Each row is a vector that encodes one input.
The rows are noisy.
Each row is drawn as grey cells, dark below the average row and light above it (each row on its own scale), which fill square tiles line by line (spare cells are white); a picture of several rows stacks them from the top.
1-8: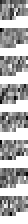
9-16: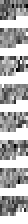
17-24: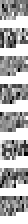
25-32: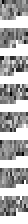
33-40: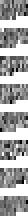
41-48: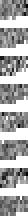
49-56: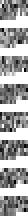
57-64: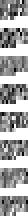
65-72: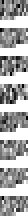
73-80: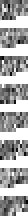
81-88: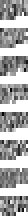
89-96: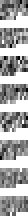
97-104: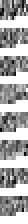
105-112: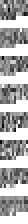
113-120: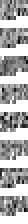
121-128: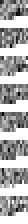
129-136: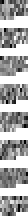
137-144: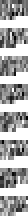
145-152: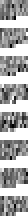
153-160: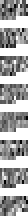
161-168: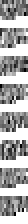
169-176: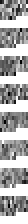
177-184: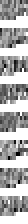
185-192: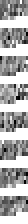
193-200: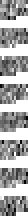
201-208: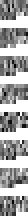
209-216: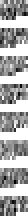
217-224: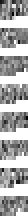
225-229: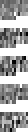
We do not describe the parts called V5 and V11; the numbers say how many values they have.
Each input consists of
a value of V5 and a value of V11, together with either a point on a 7-point line, or a point on a 9-point line.
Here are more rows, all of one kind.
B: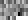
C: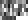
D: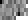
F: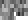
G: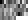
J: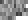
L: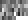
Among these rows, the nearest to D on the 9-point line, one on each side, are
G and L.
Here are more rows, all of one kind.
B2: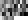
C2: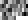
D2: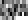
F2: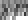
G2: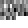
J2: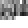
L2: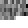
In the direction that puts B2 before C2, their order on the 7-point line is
G2, D2, J2, L2, B2, F2, C2.
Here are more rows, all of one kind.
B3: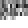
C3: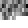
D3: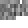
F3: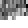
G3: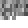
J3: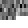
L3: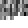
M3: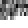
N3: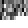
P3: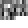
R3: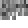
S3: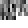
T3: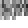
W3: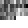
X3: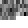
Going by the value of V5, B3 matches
D3, G3, J3 and W3.
